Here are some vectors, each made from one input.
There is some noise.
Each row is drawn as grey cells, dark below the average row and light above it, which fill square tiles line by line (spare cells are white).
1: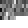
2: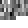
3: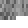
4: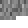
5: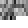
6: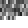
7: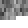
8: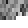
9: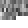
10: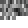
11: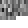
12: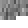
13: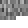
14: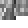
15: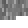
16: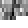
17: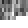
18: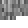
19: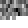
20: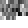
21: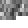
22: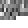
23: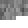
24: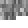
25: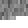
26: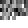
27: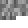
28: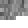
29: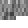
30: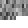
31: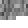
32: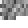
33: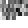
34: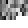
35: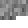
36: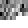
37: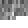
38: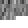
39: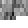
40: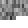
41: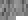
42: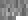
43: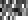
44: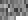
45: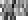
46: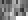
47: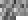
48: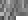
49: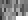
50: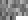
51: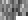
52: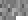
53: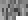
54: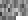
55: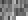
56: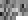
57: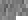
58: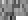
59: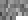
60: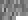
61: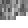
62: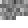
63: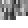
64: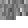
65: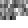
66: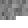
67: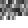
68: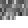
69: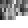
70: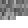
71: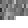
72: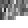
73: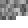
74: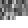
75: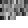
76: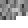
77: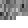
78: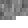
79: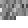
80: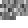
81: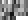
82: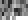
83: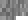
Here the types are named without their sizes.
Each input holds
a point on a line, together with either a label, or a point on a line.
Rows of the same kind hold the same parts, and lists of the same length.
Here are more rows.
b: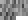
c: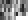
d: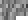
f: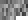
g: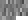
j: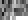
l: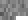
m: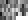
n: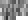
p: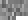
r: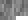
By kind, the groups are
b, g, j, l, n, r
c, d, f, m, p

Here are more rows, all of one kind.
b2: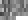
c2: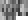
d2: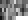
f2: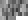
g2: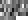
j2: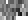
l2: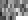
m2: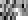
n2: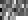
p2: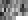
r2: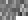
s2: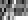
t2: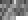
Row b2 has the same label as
d2, p2 and t2.
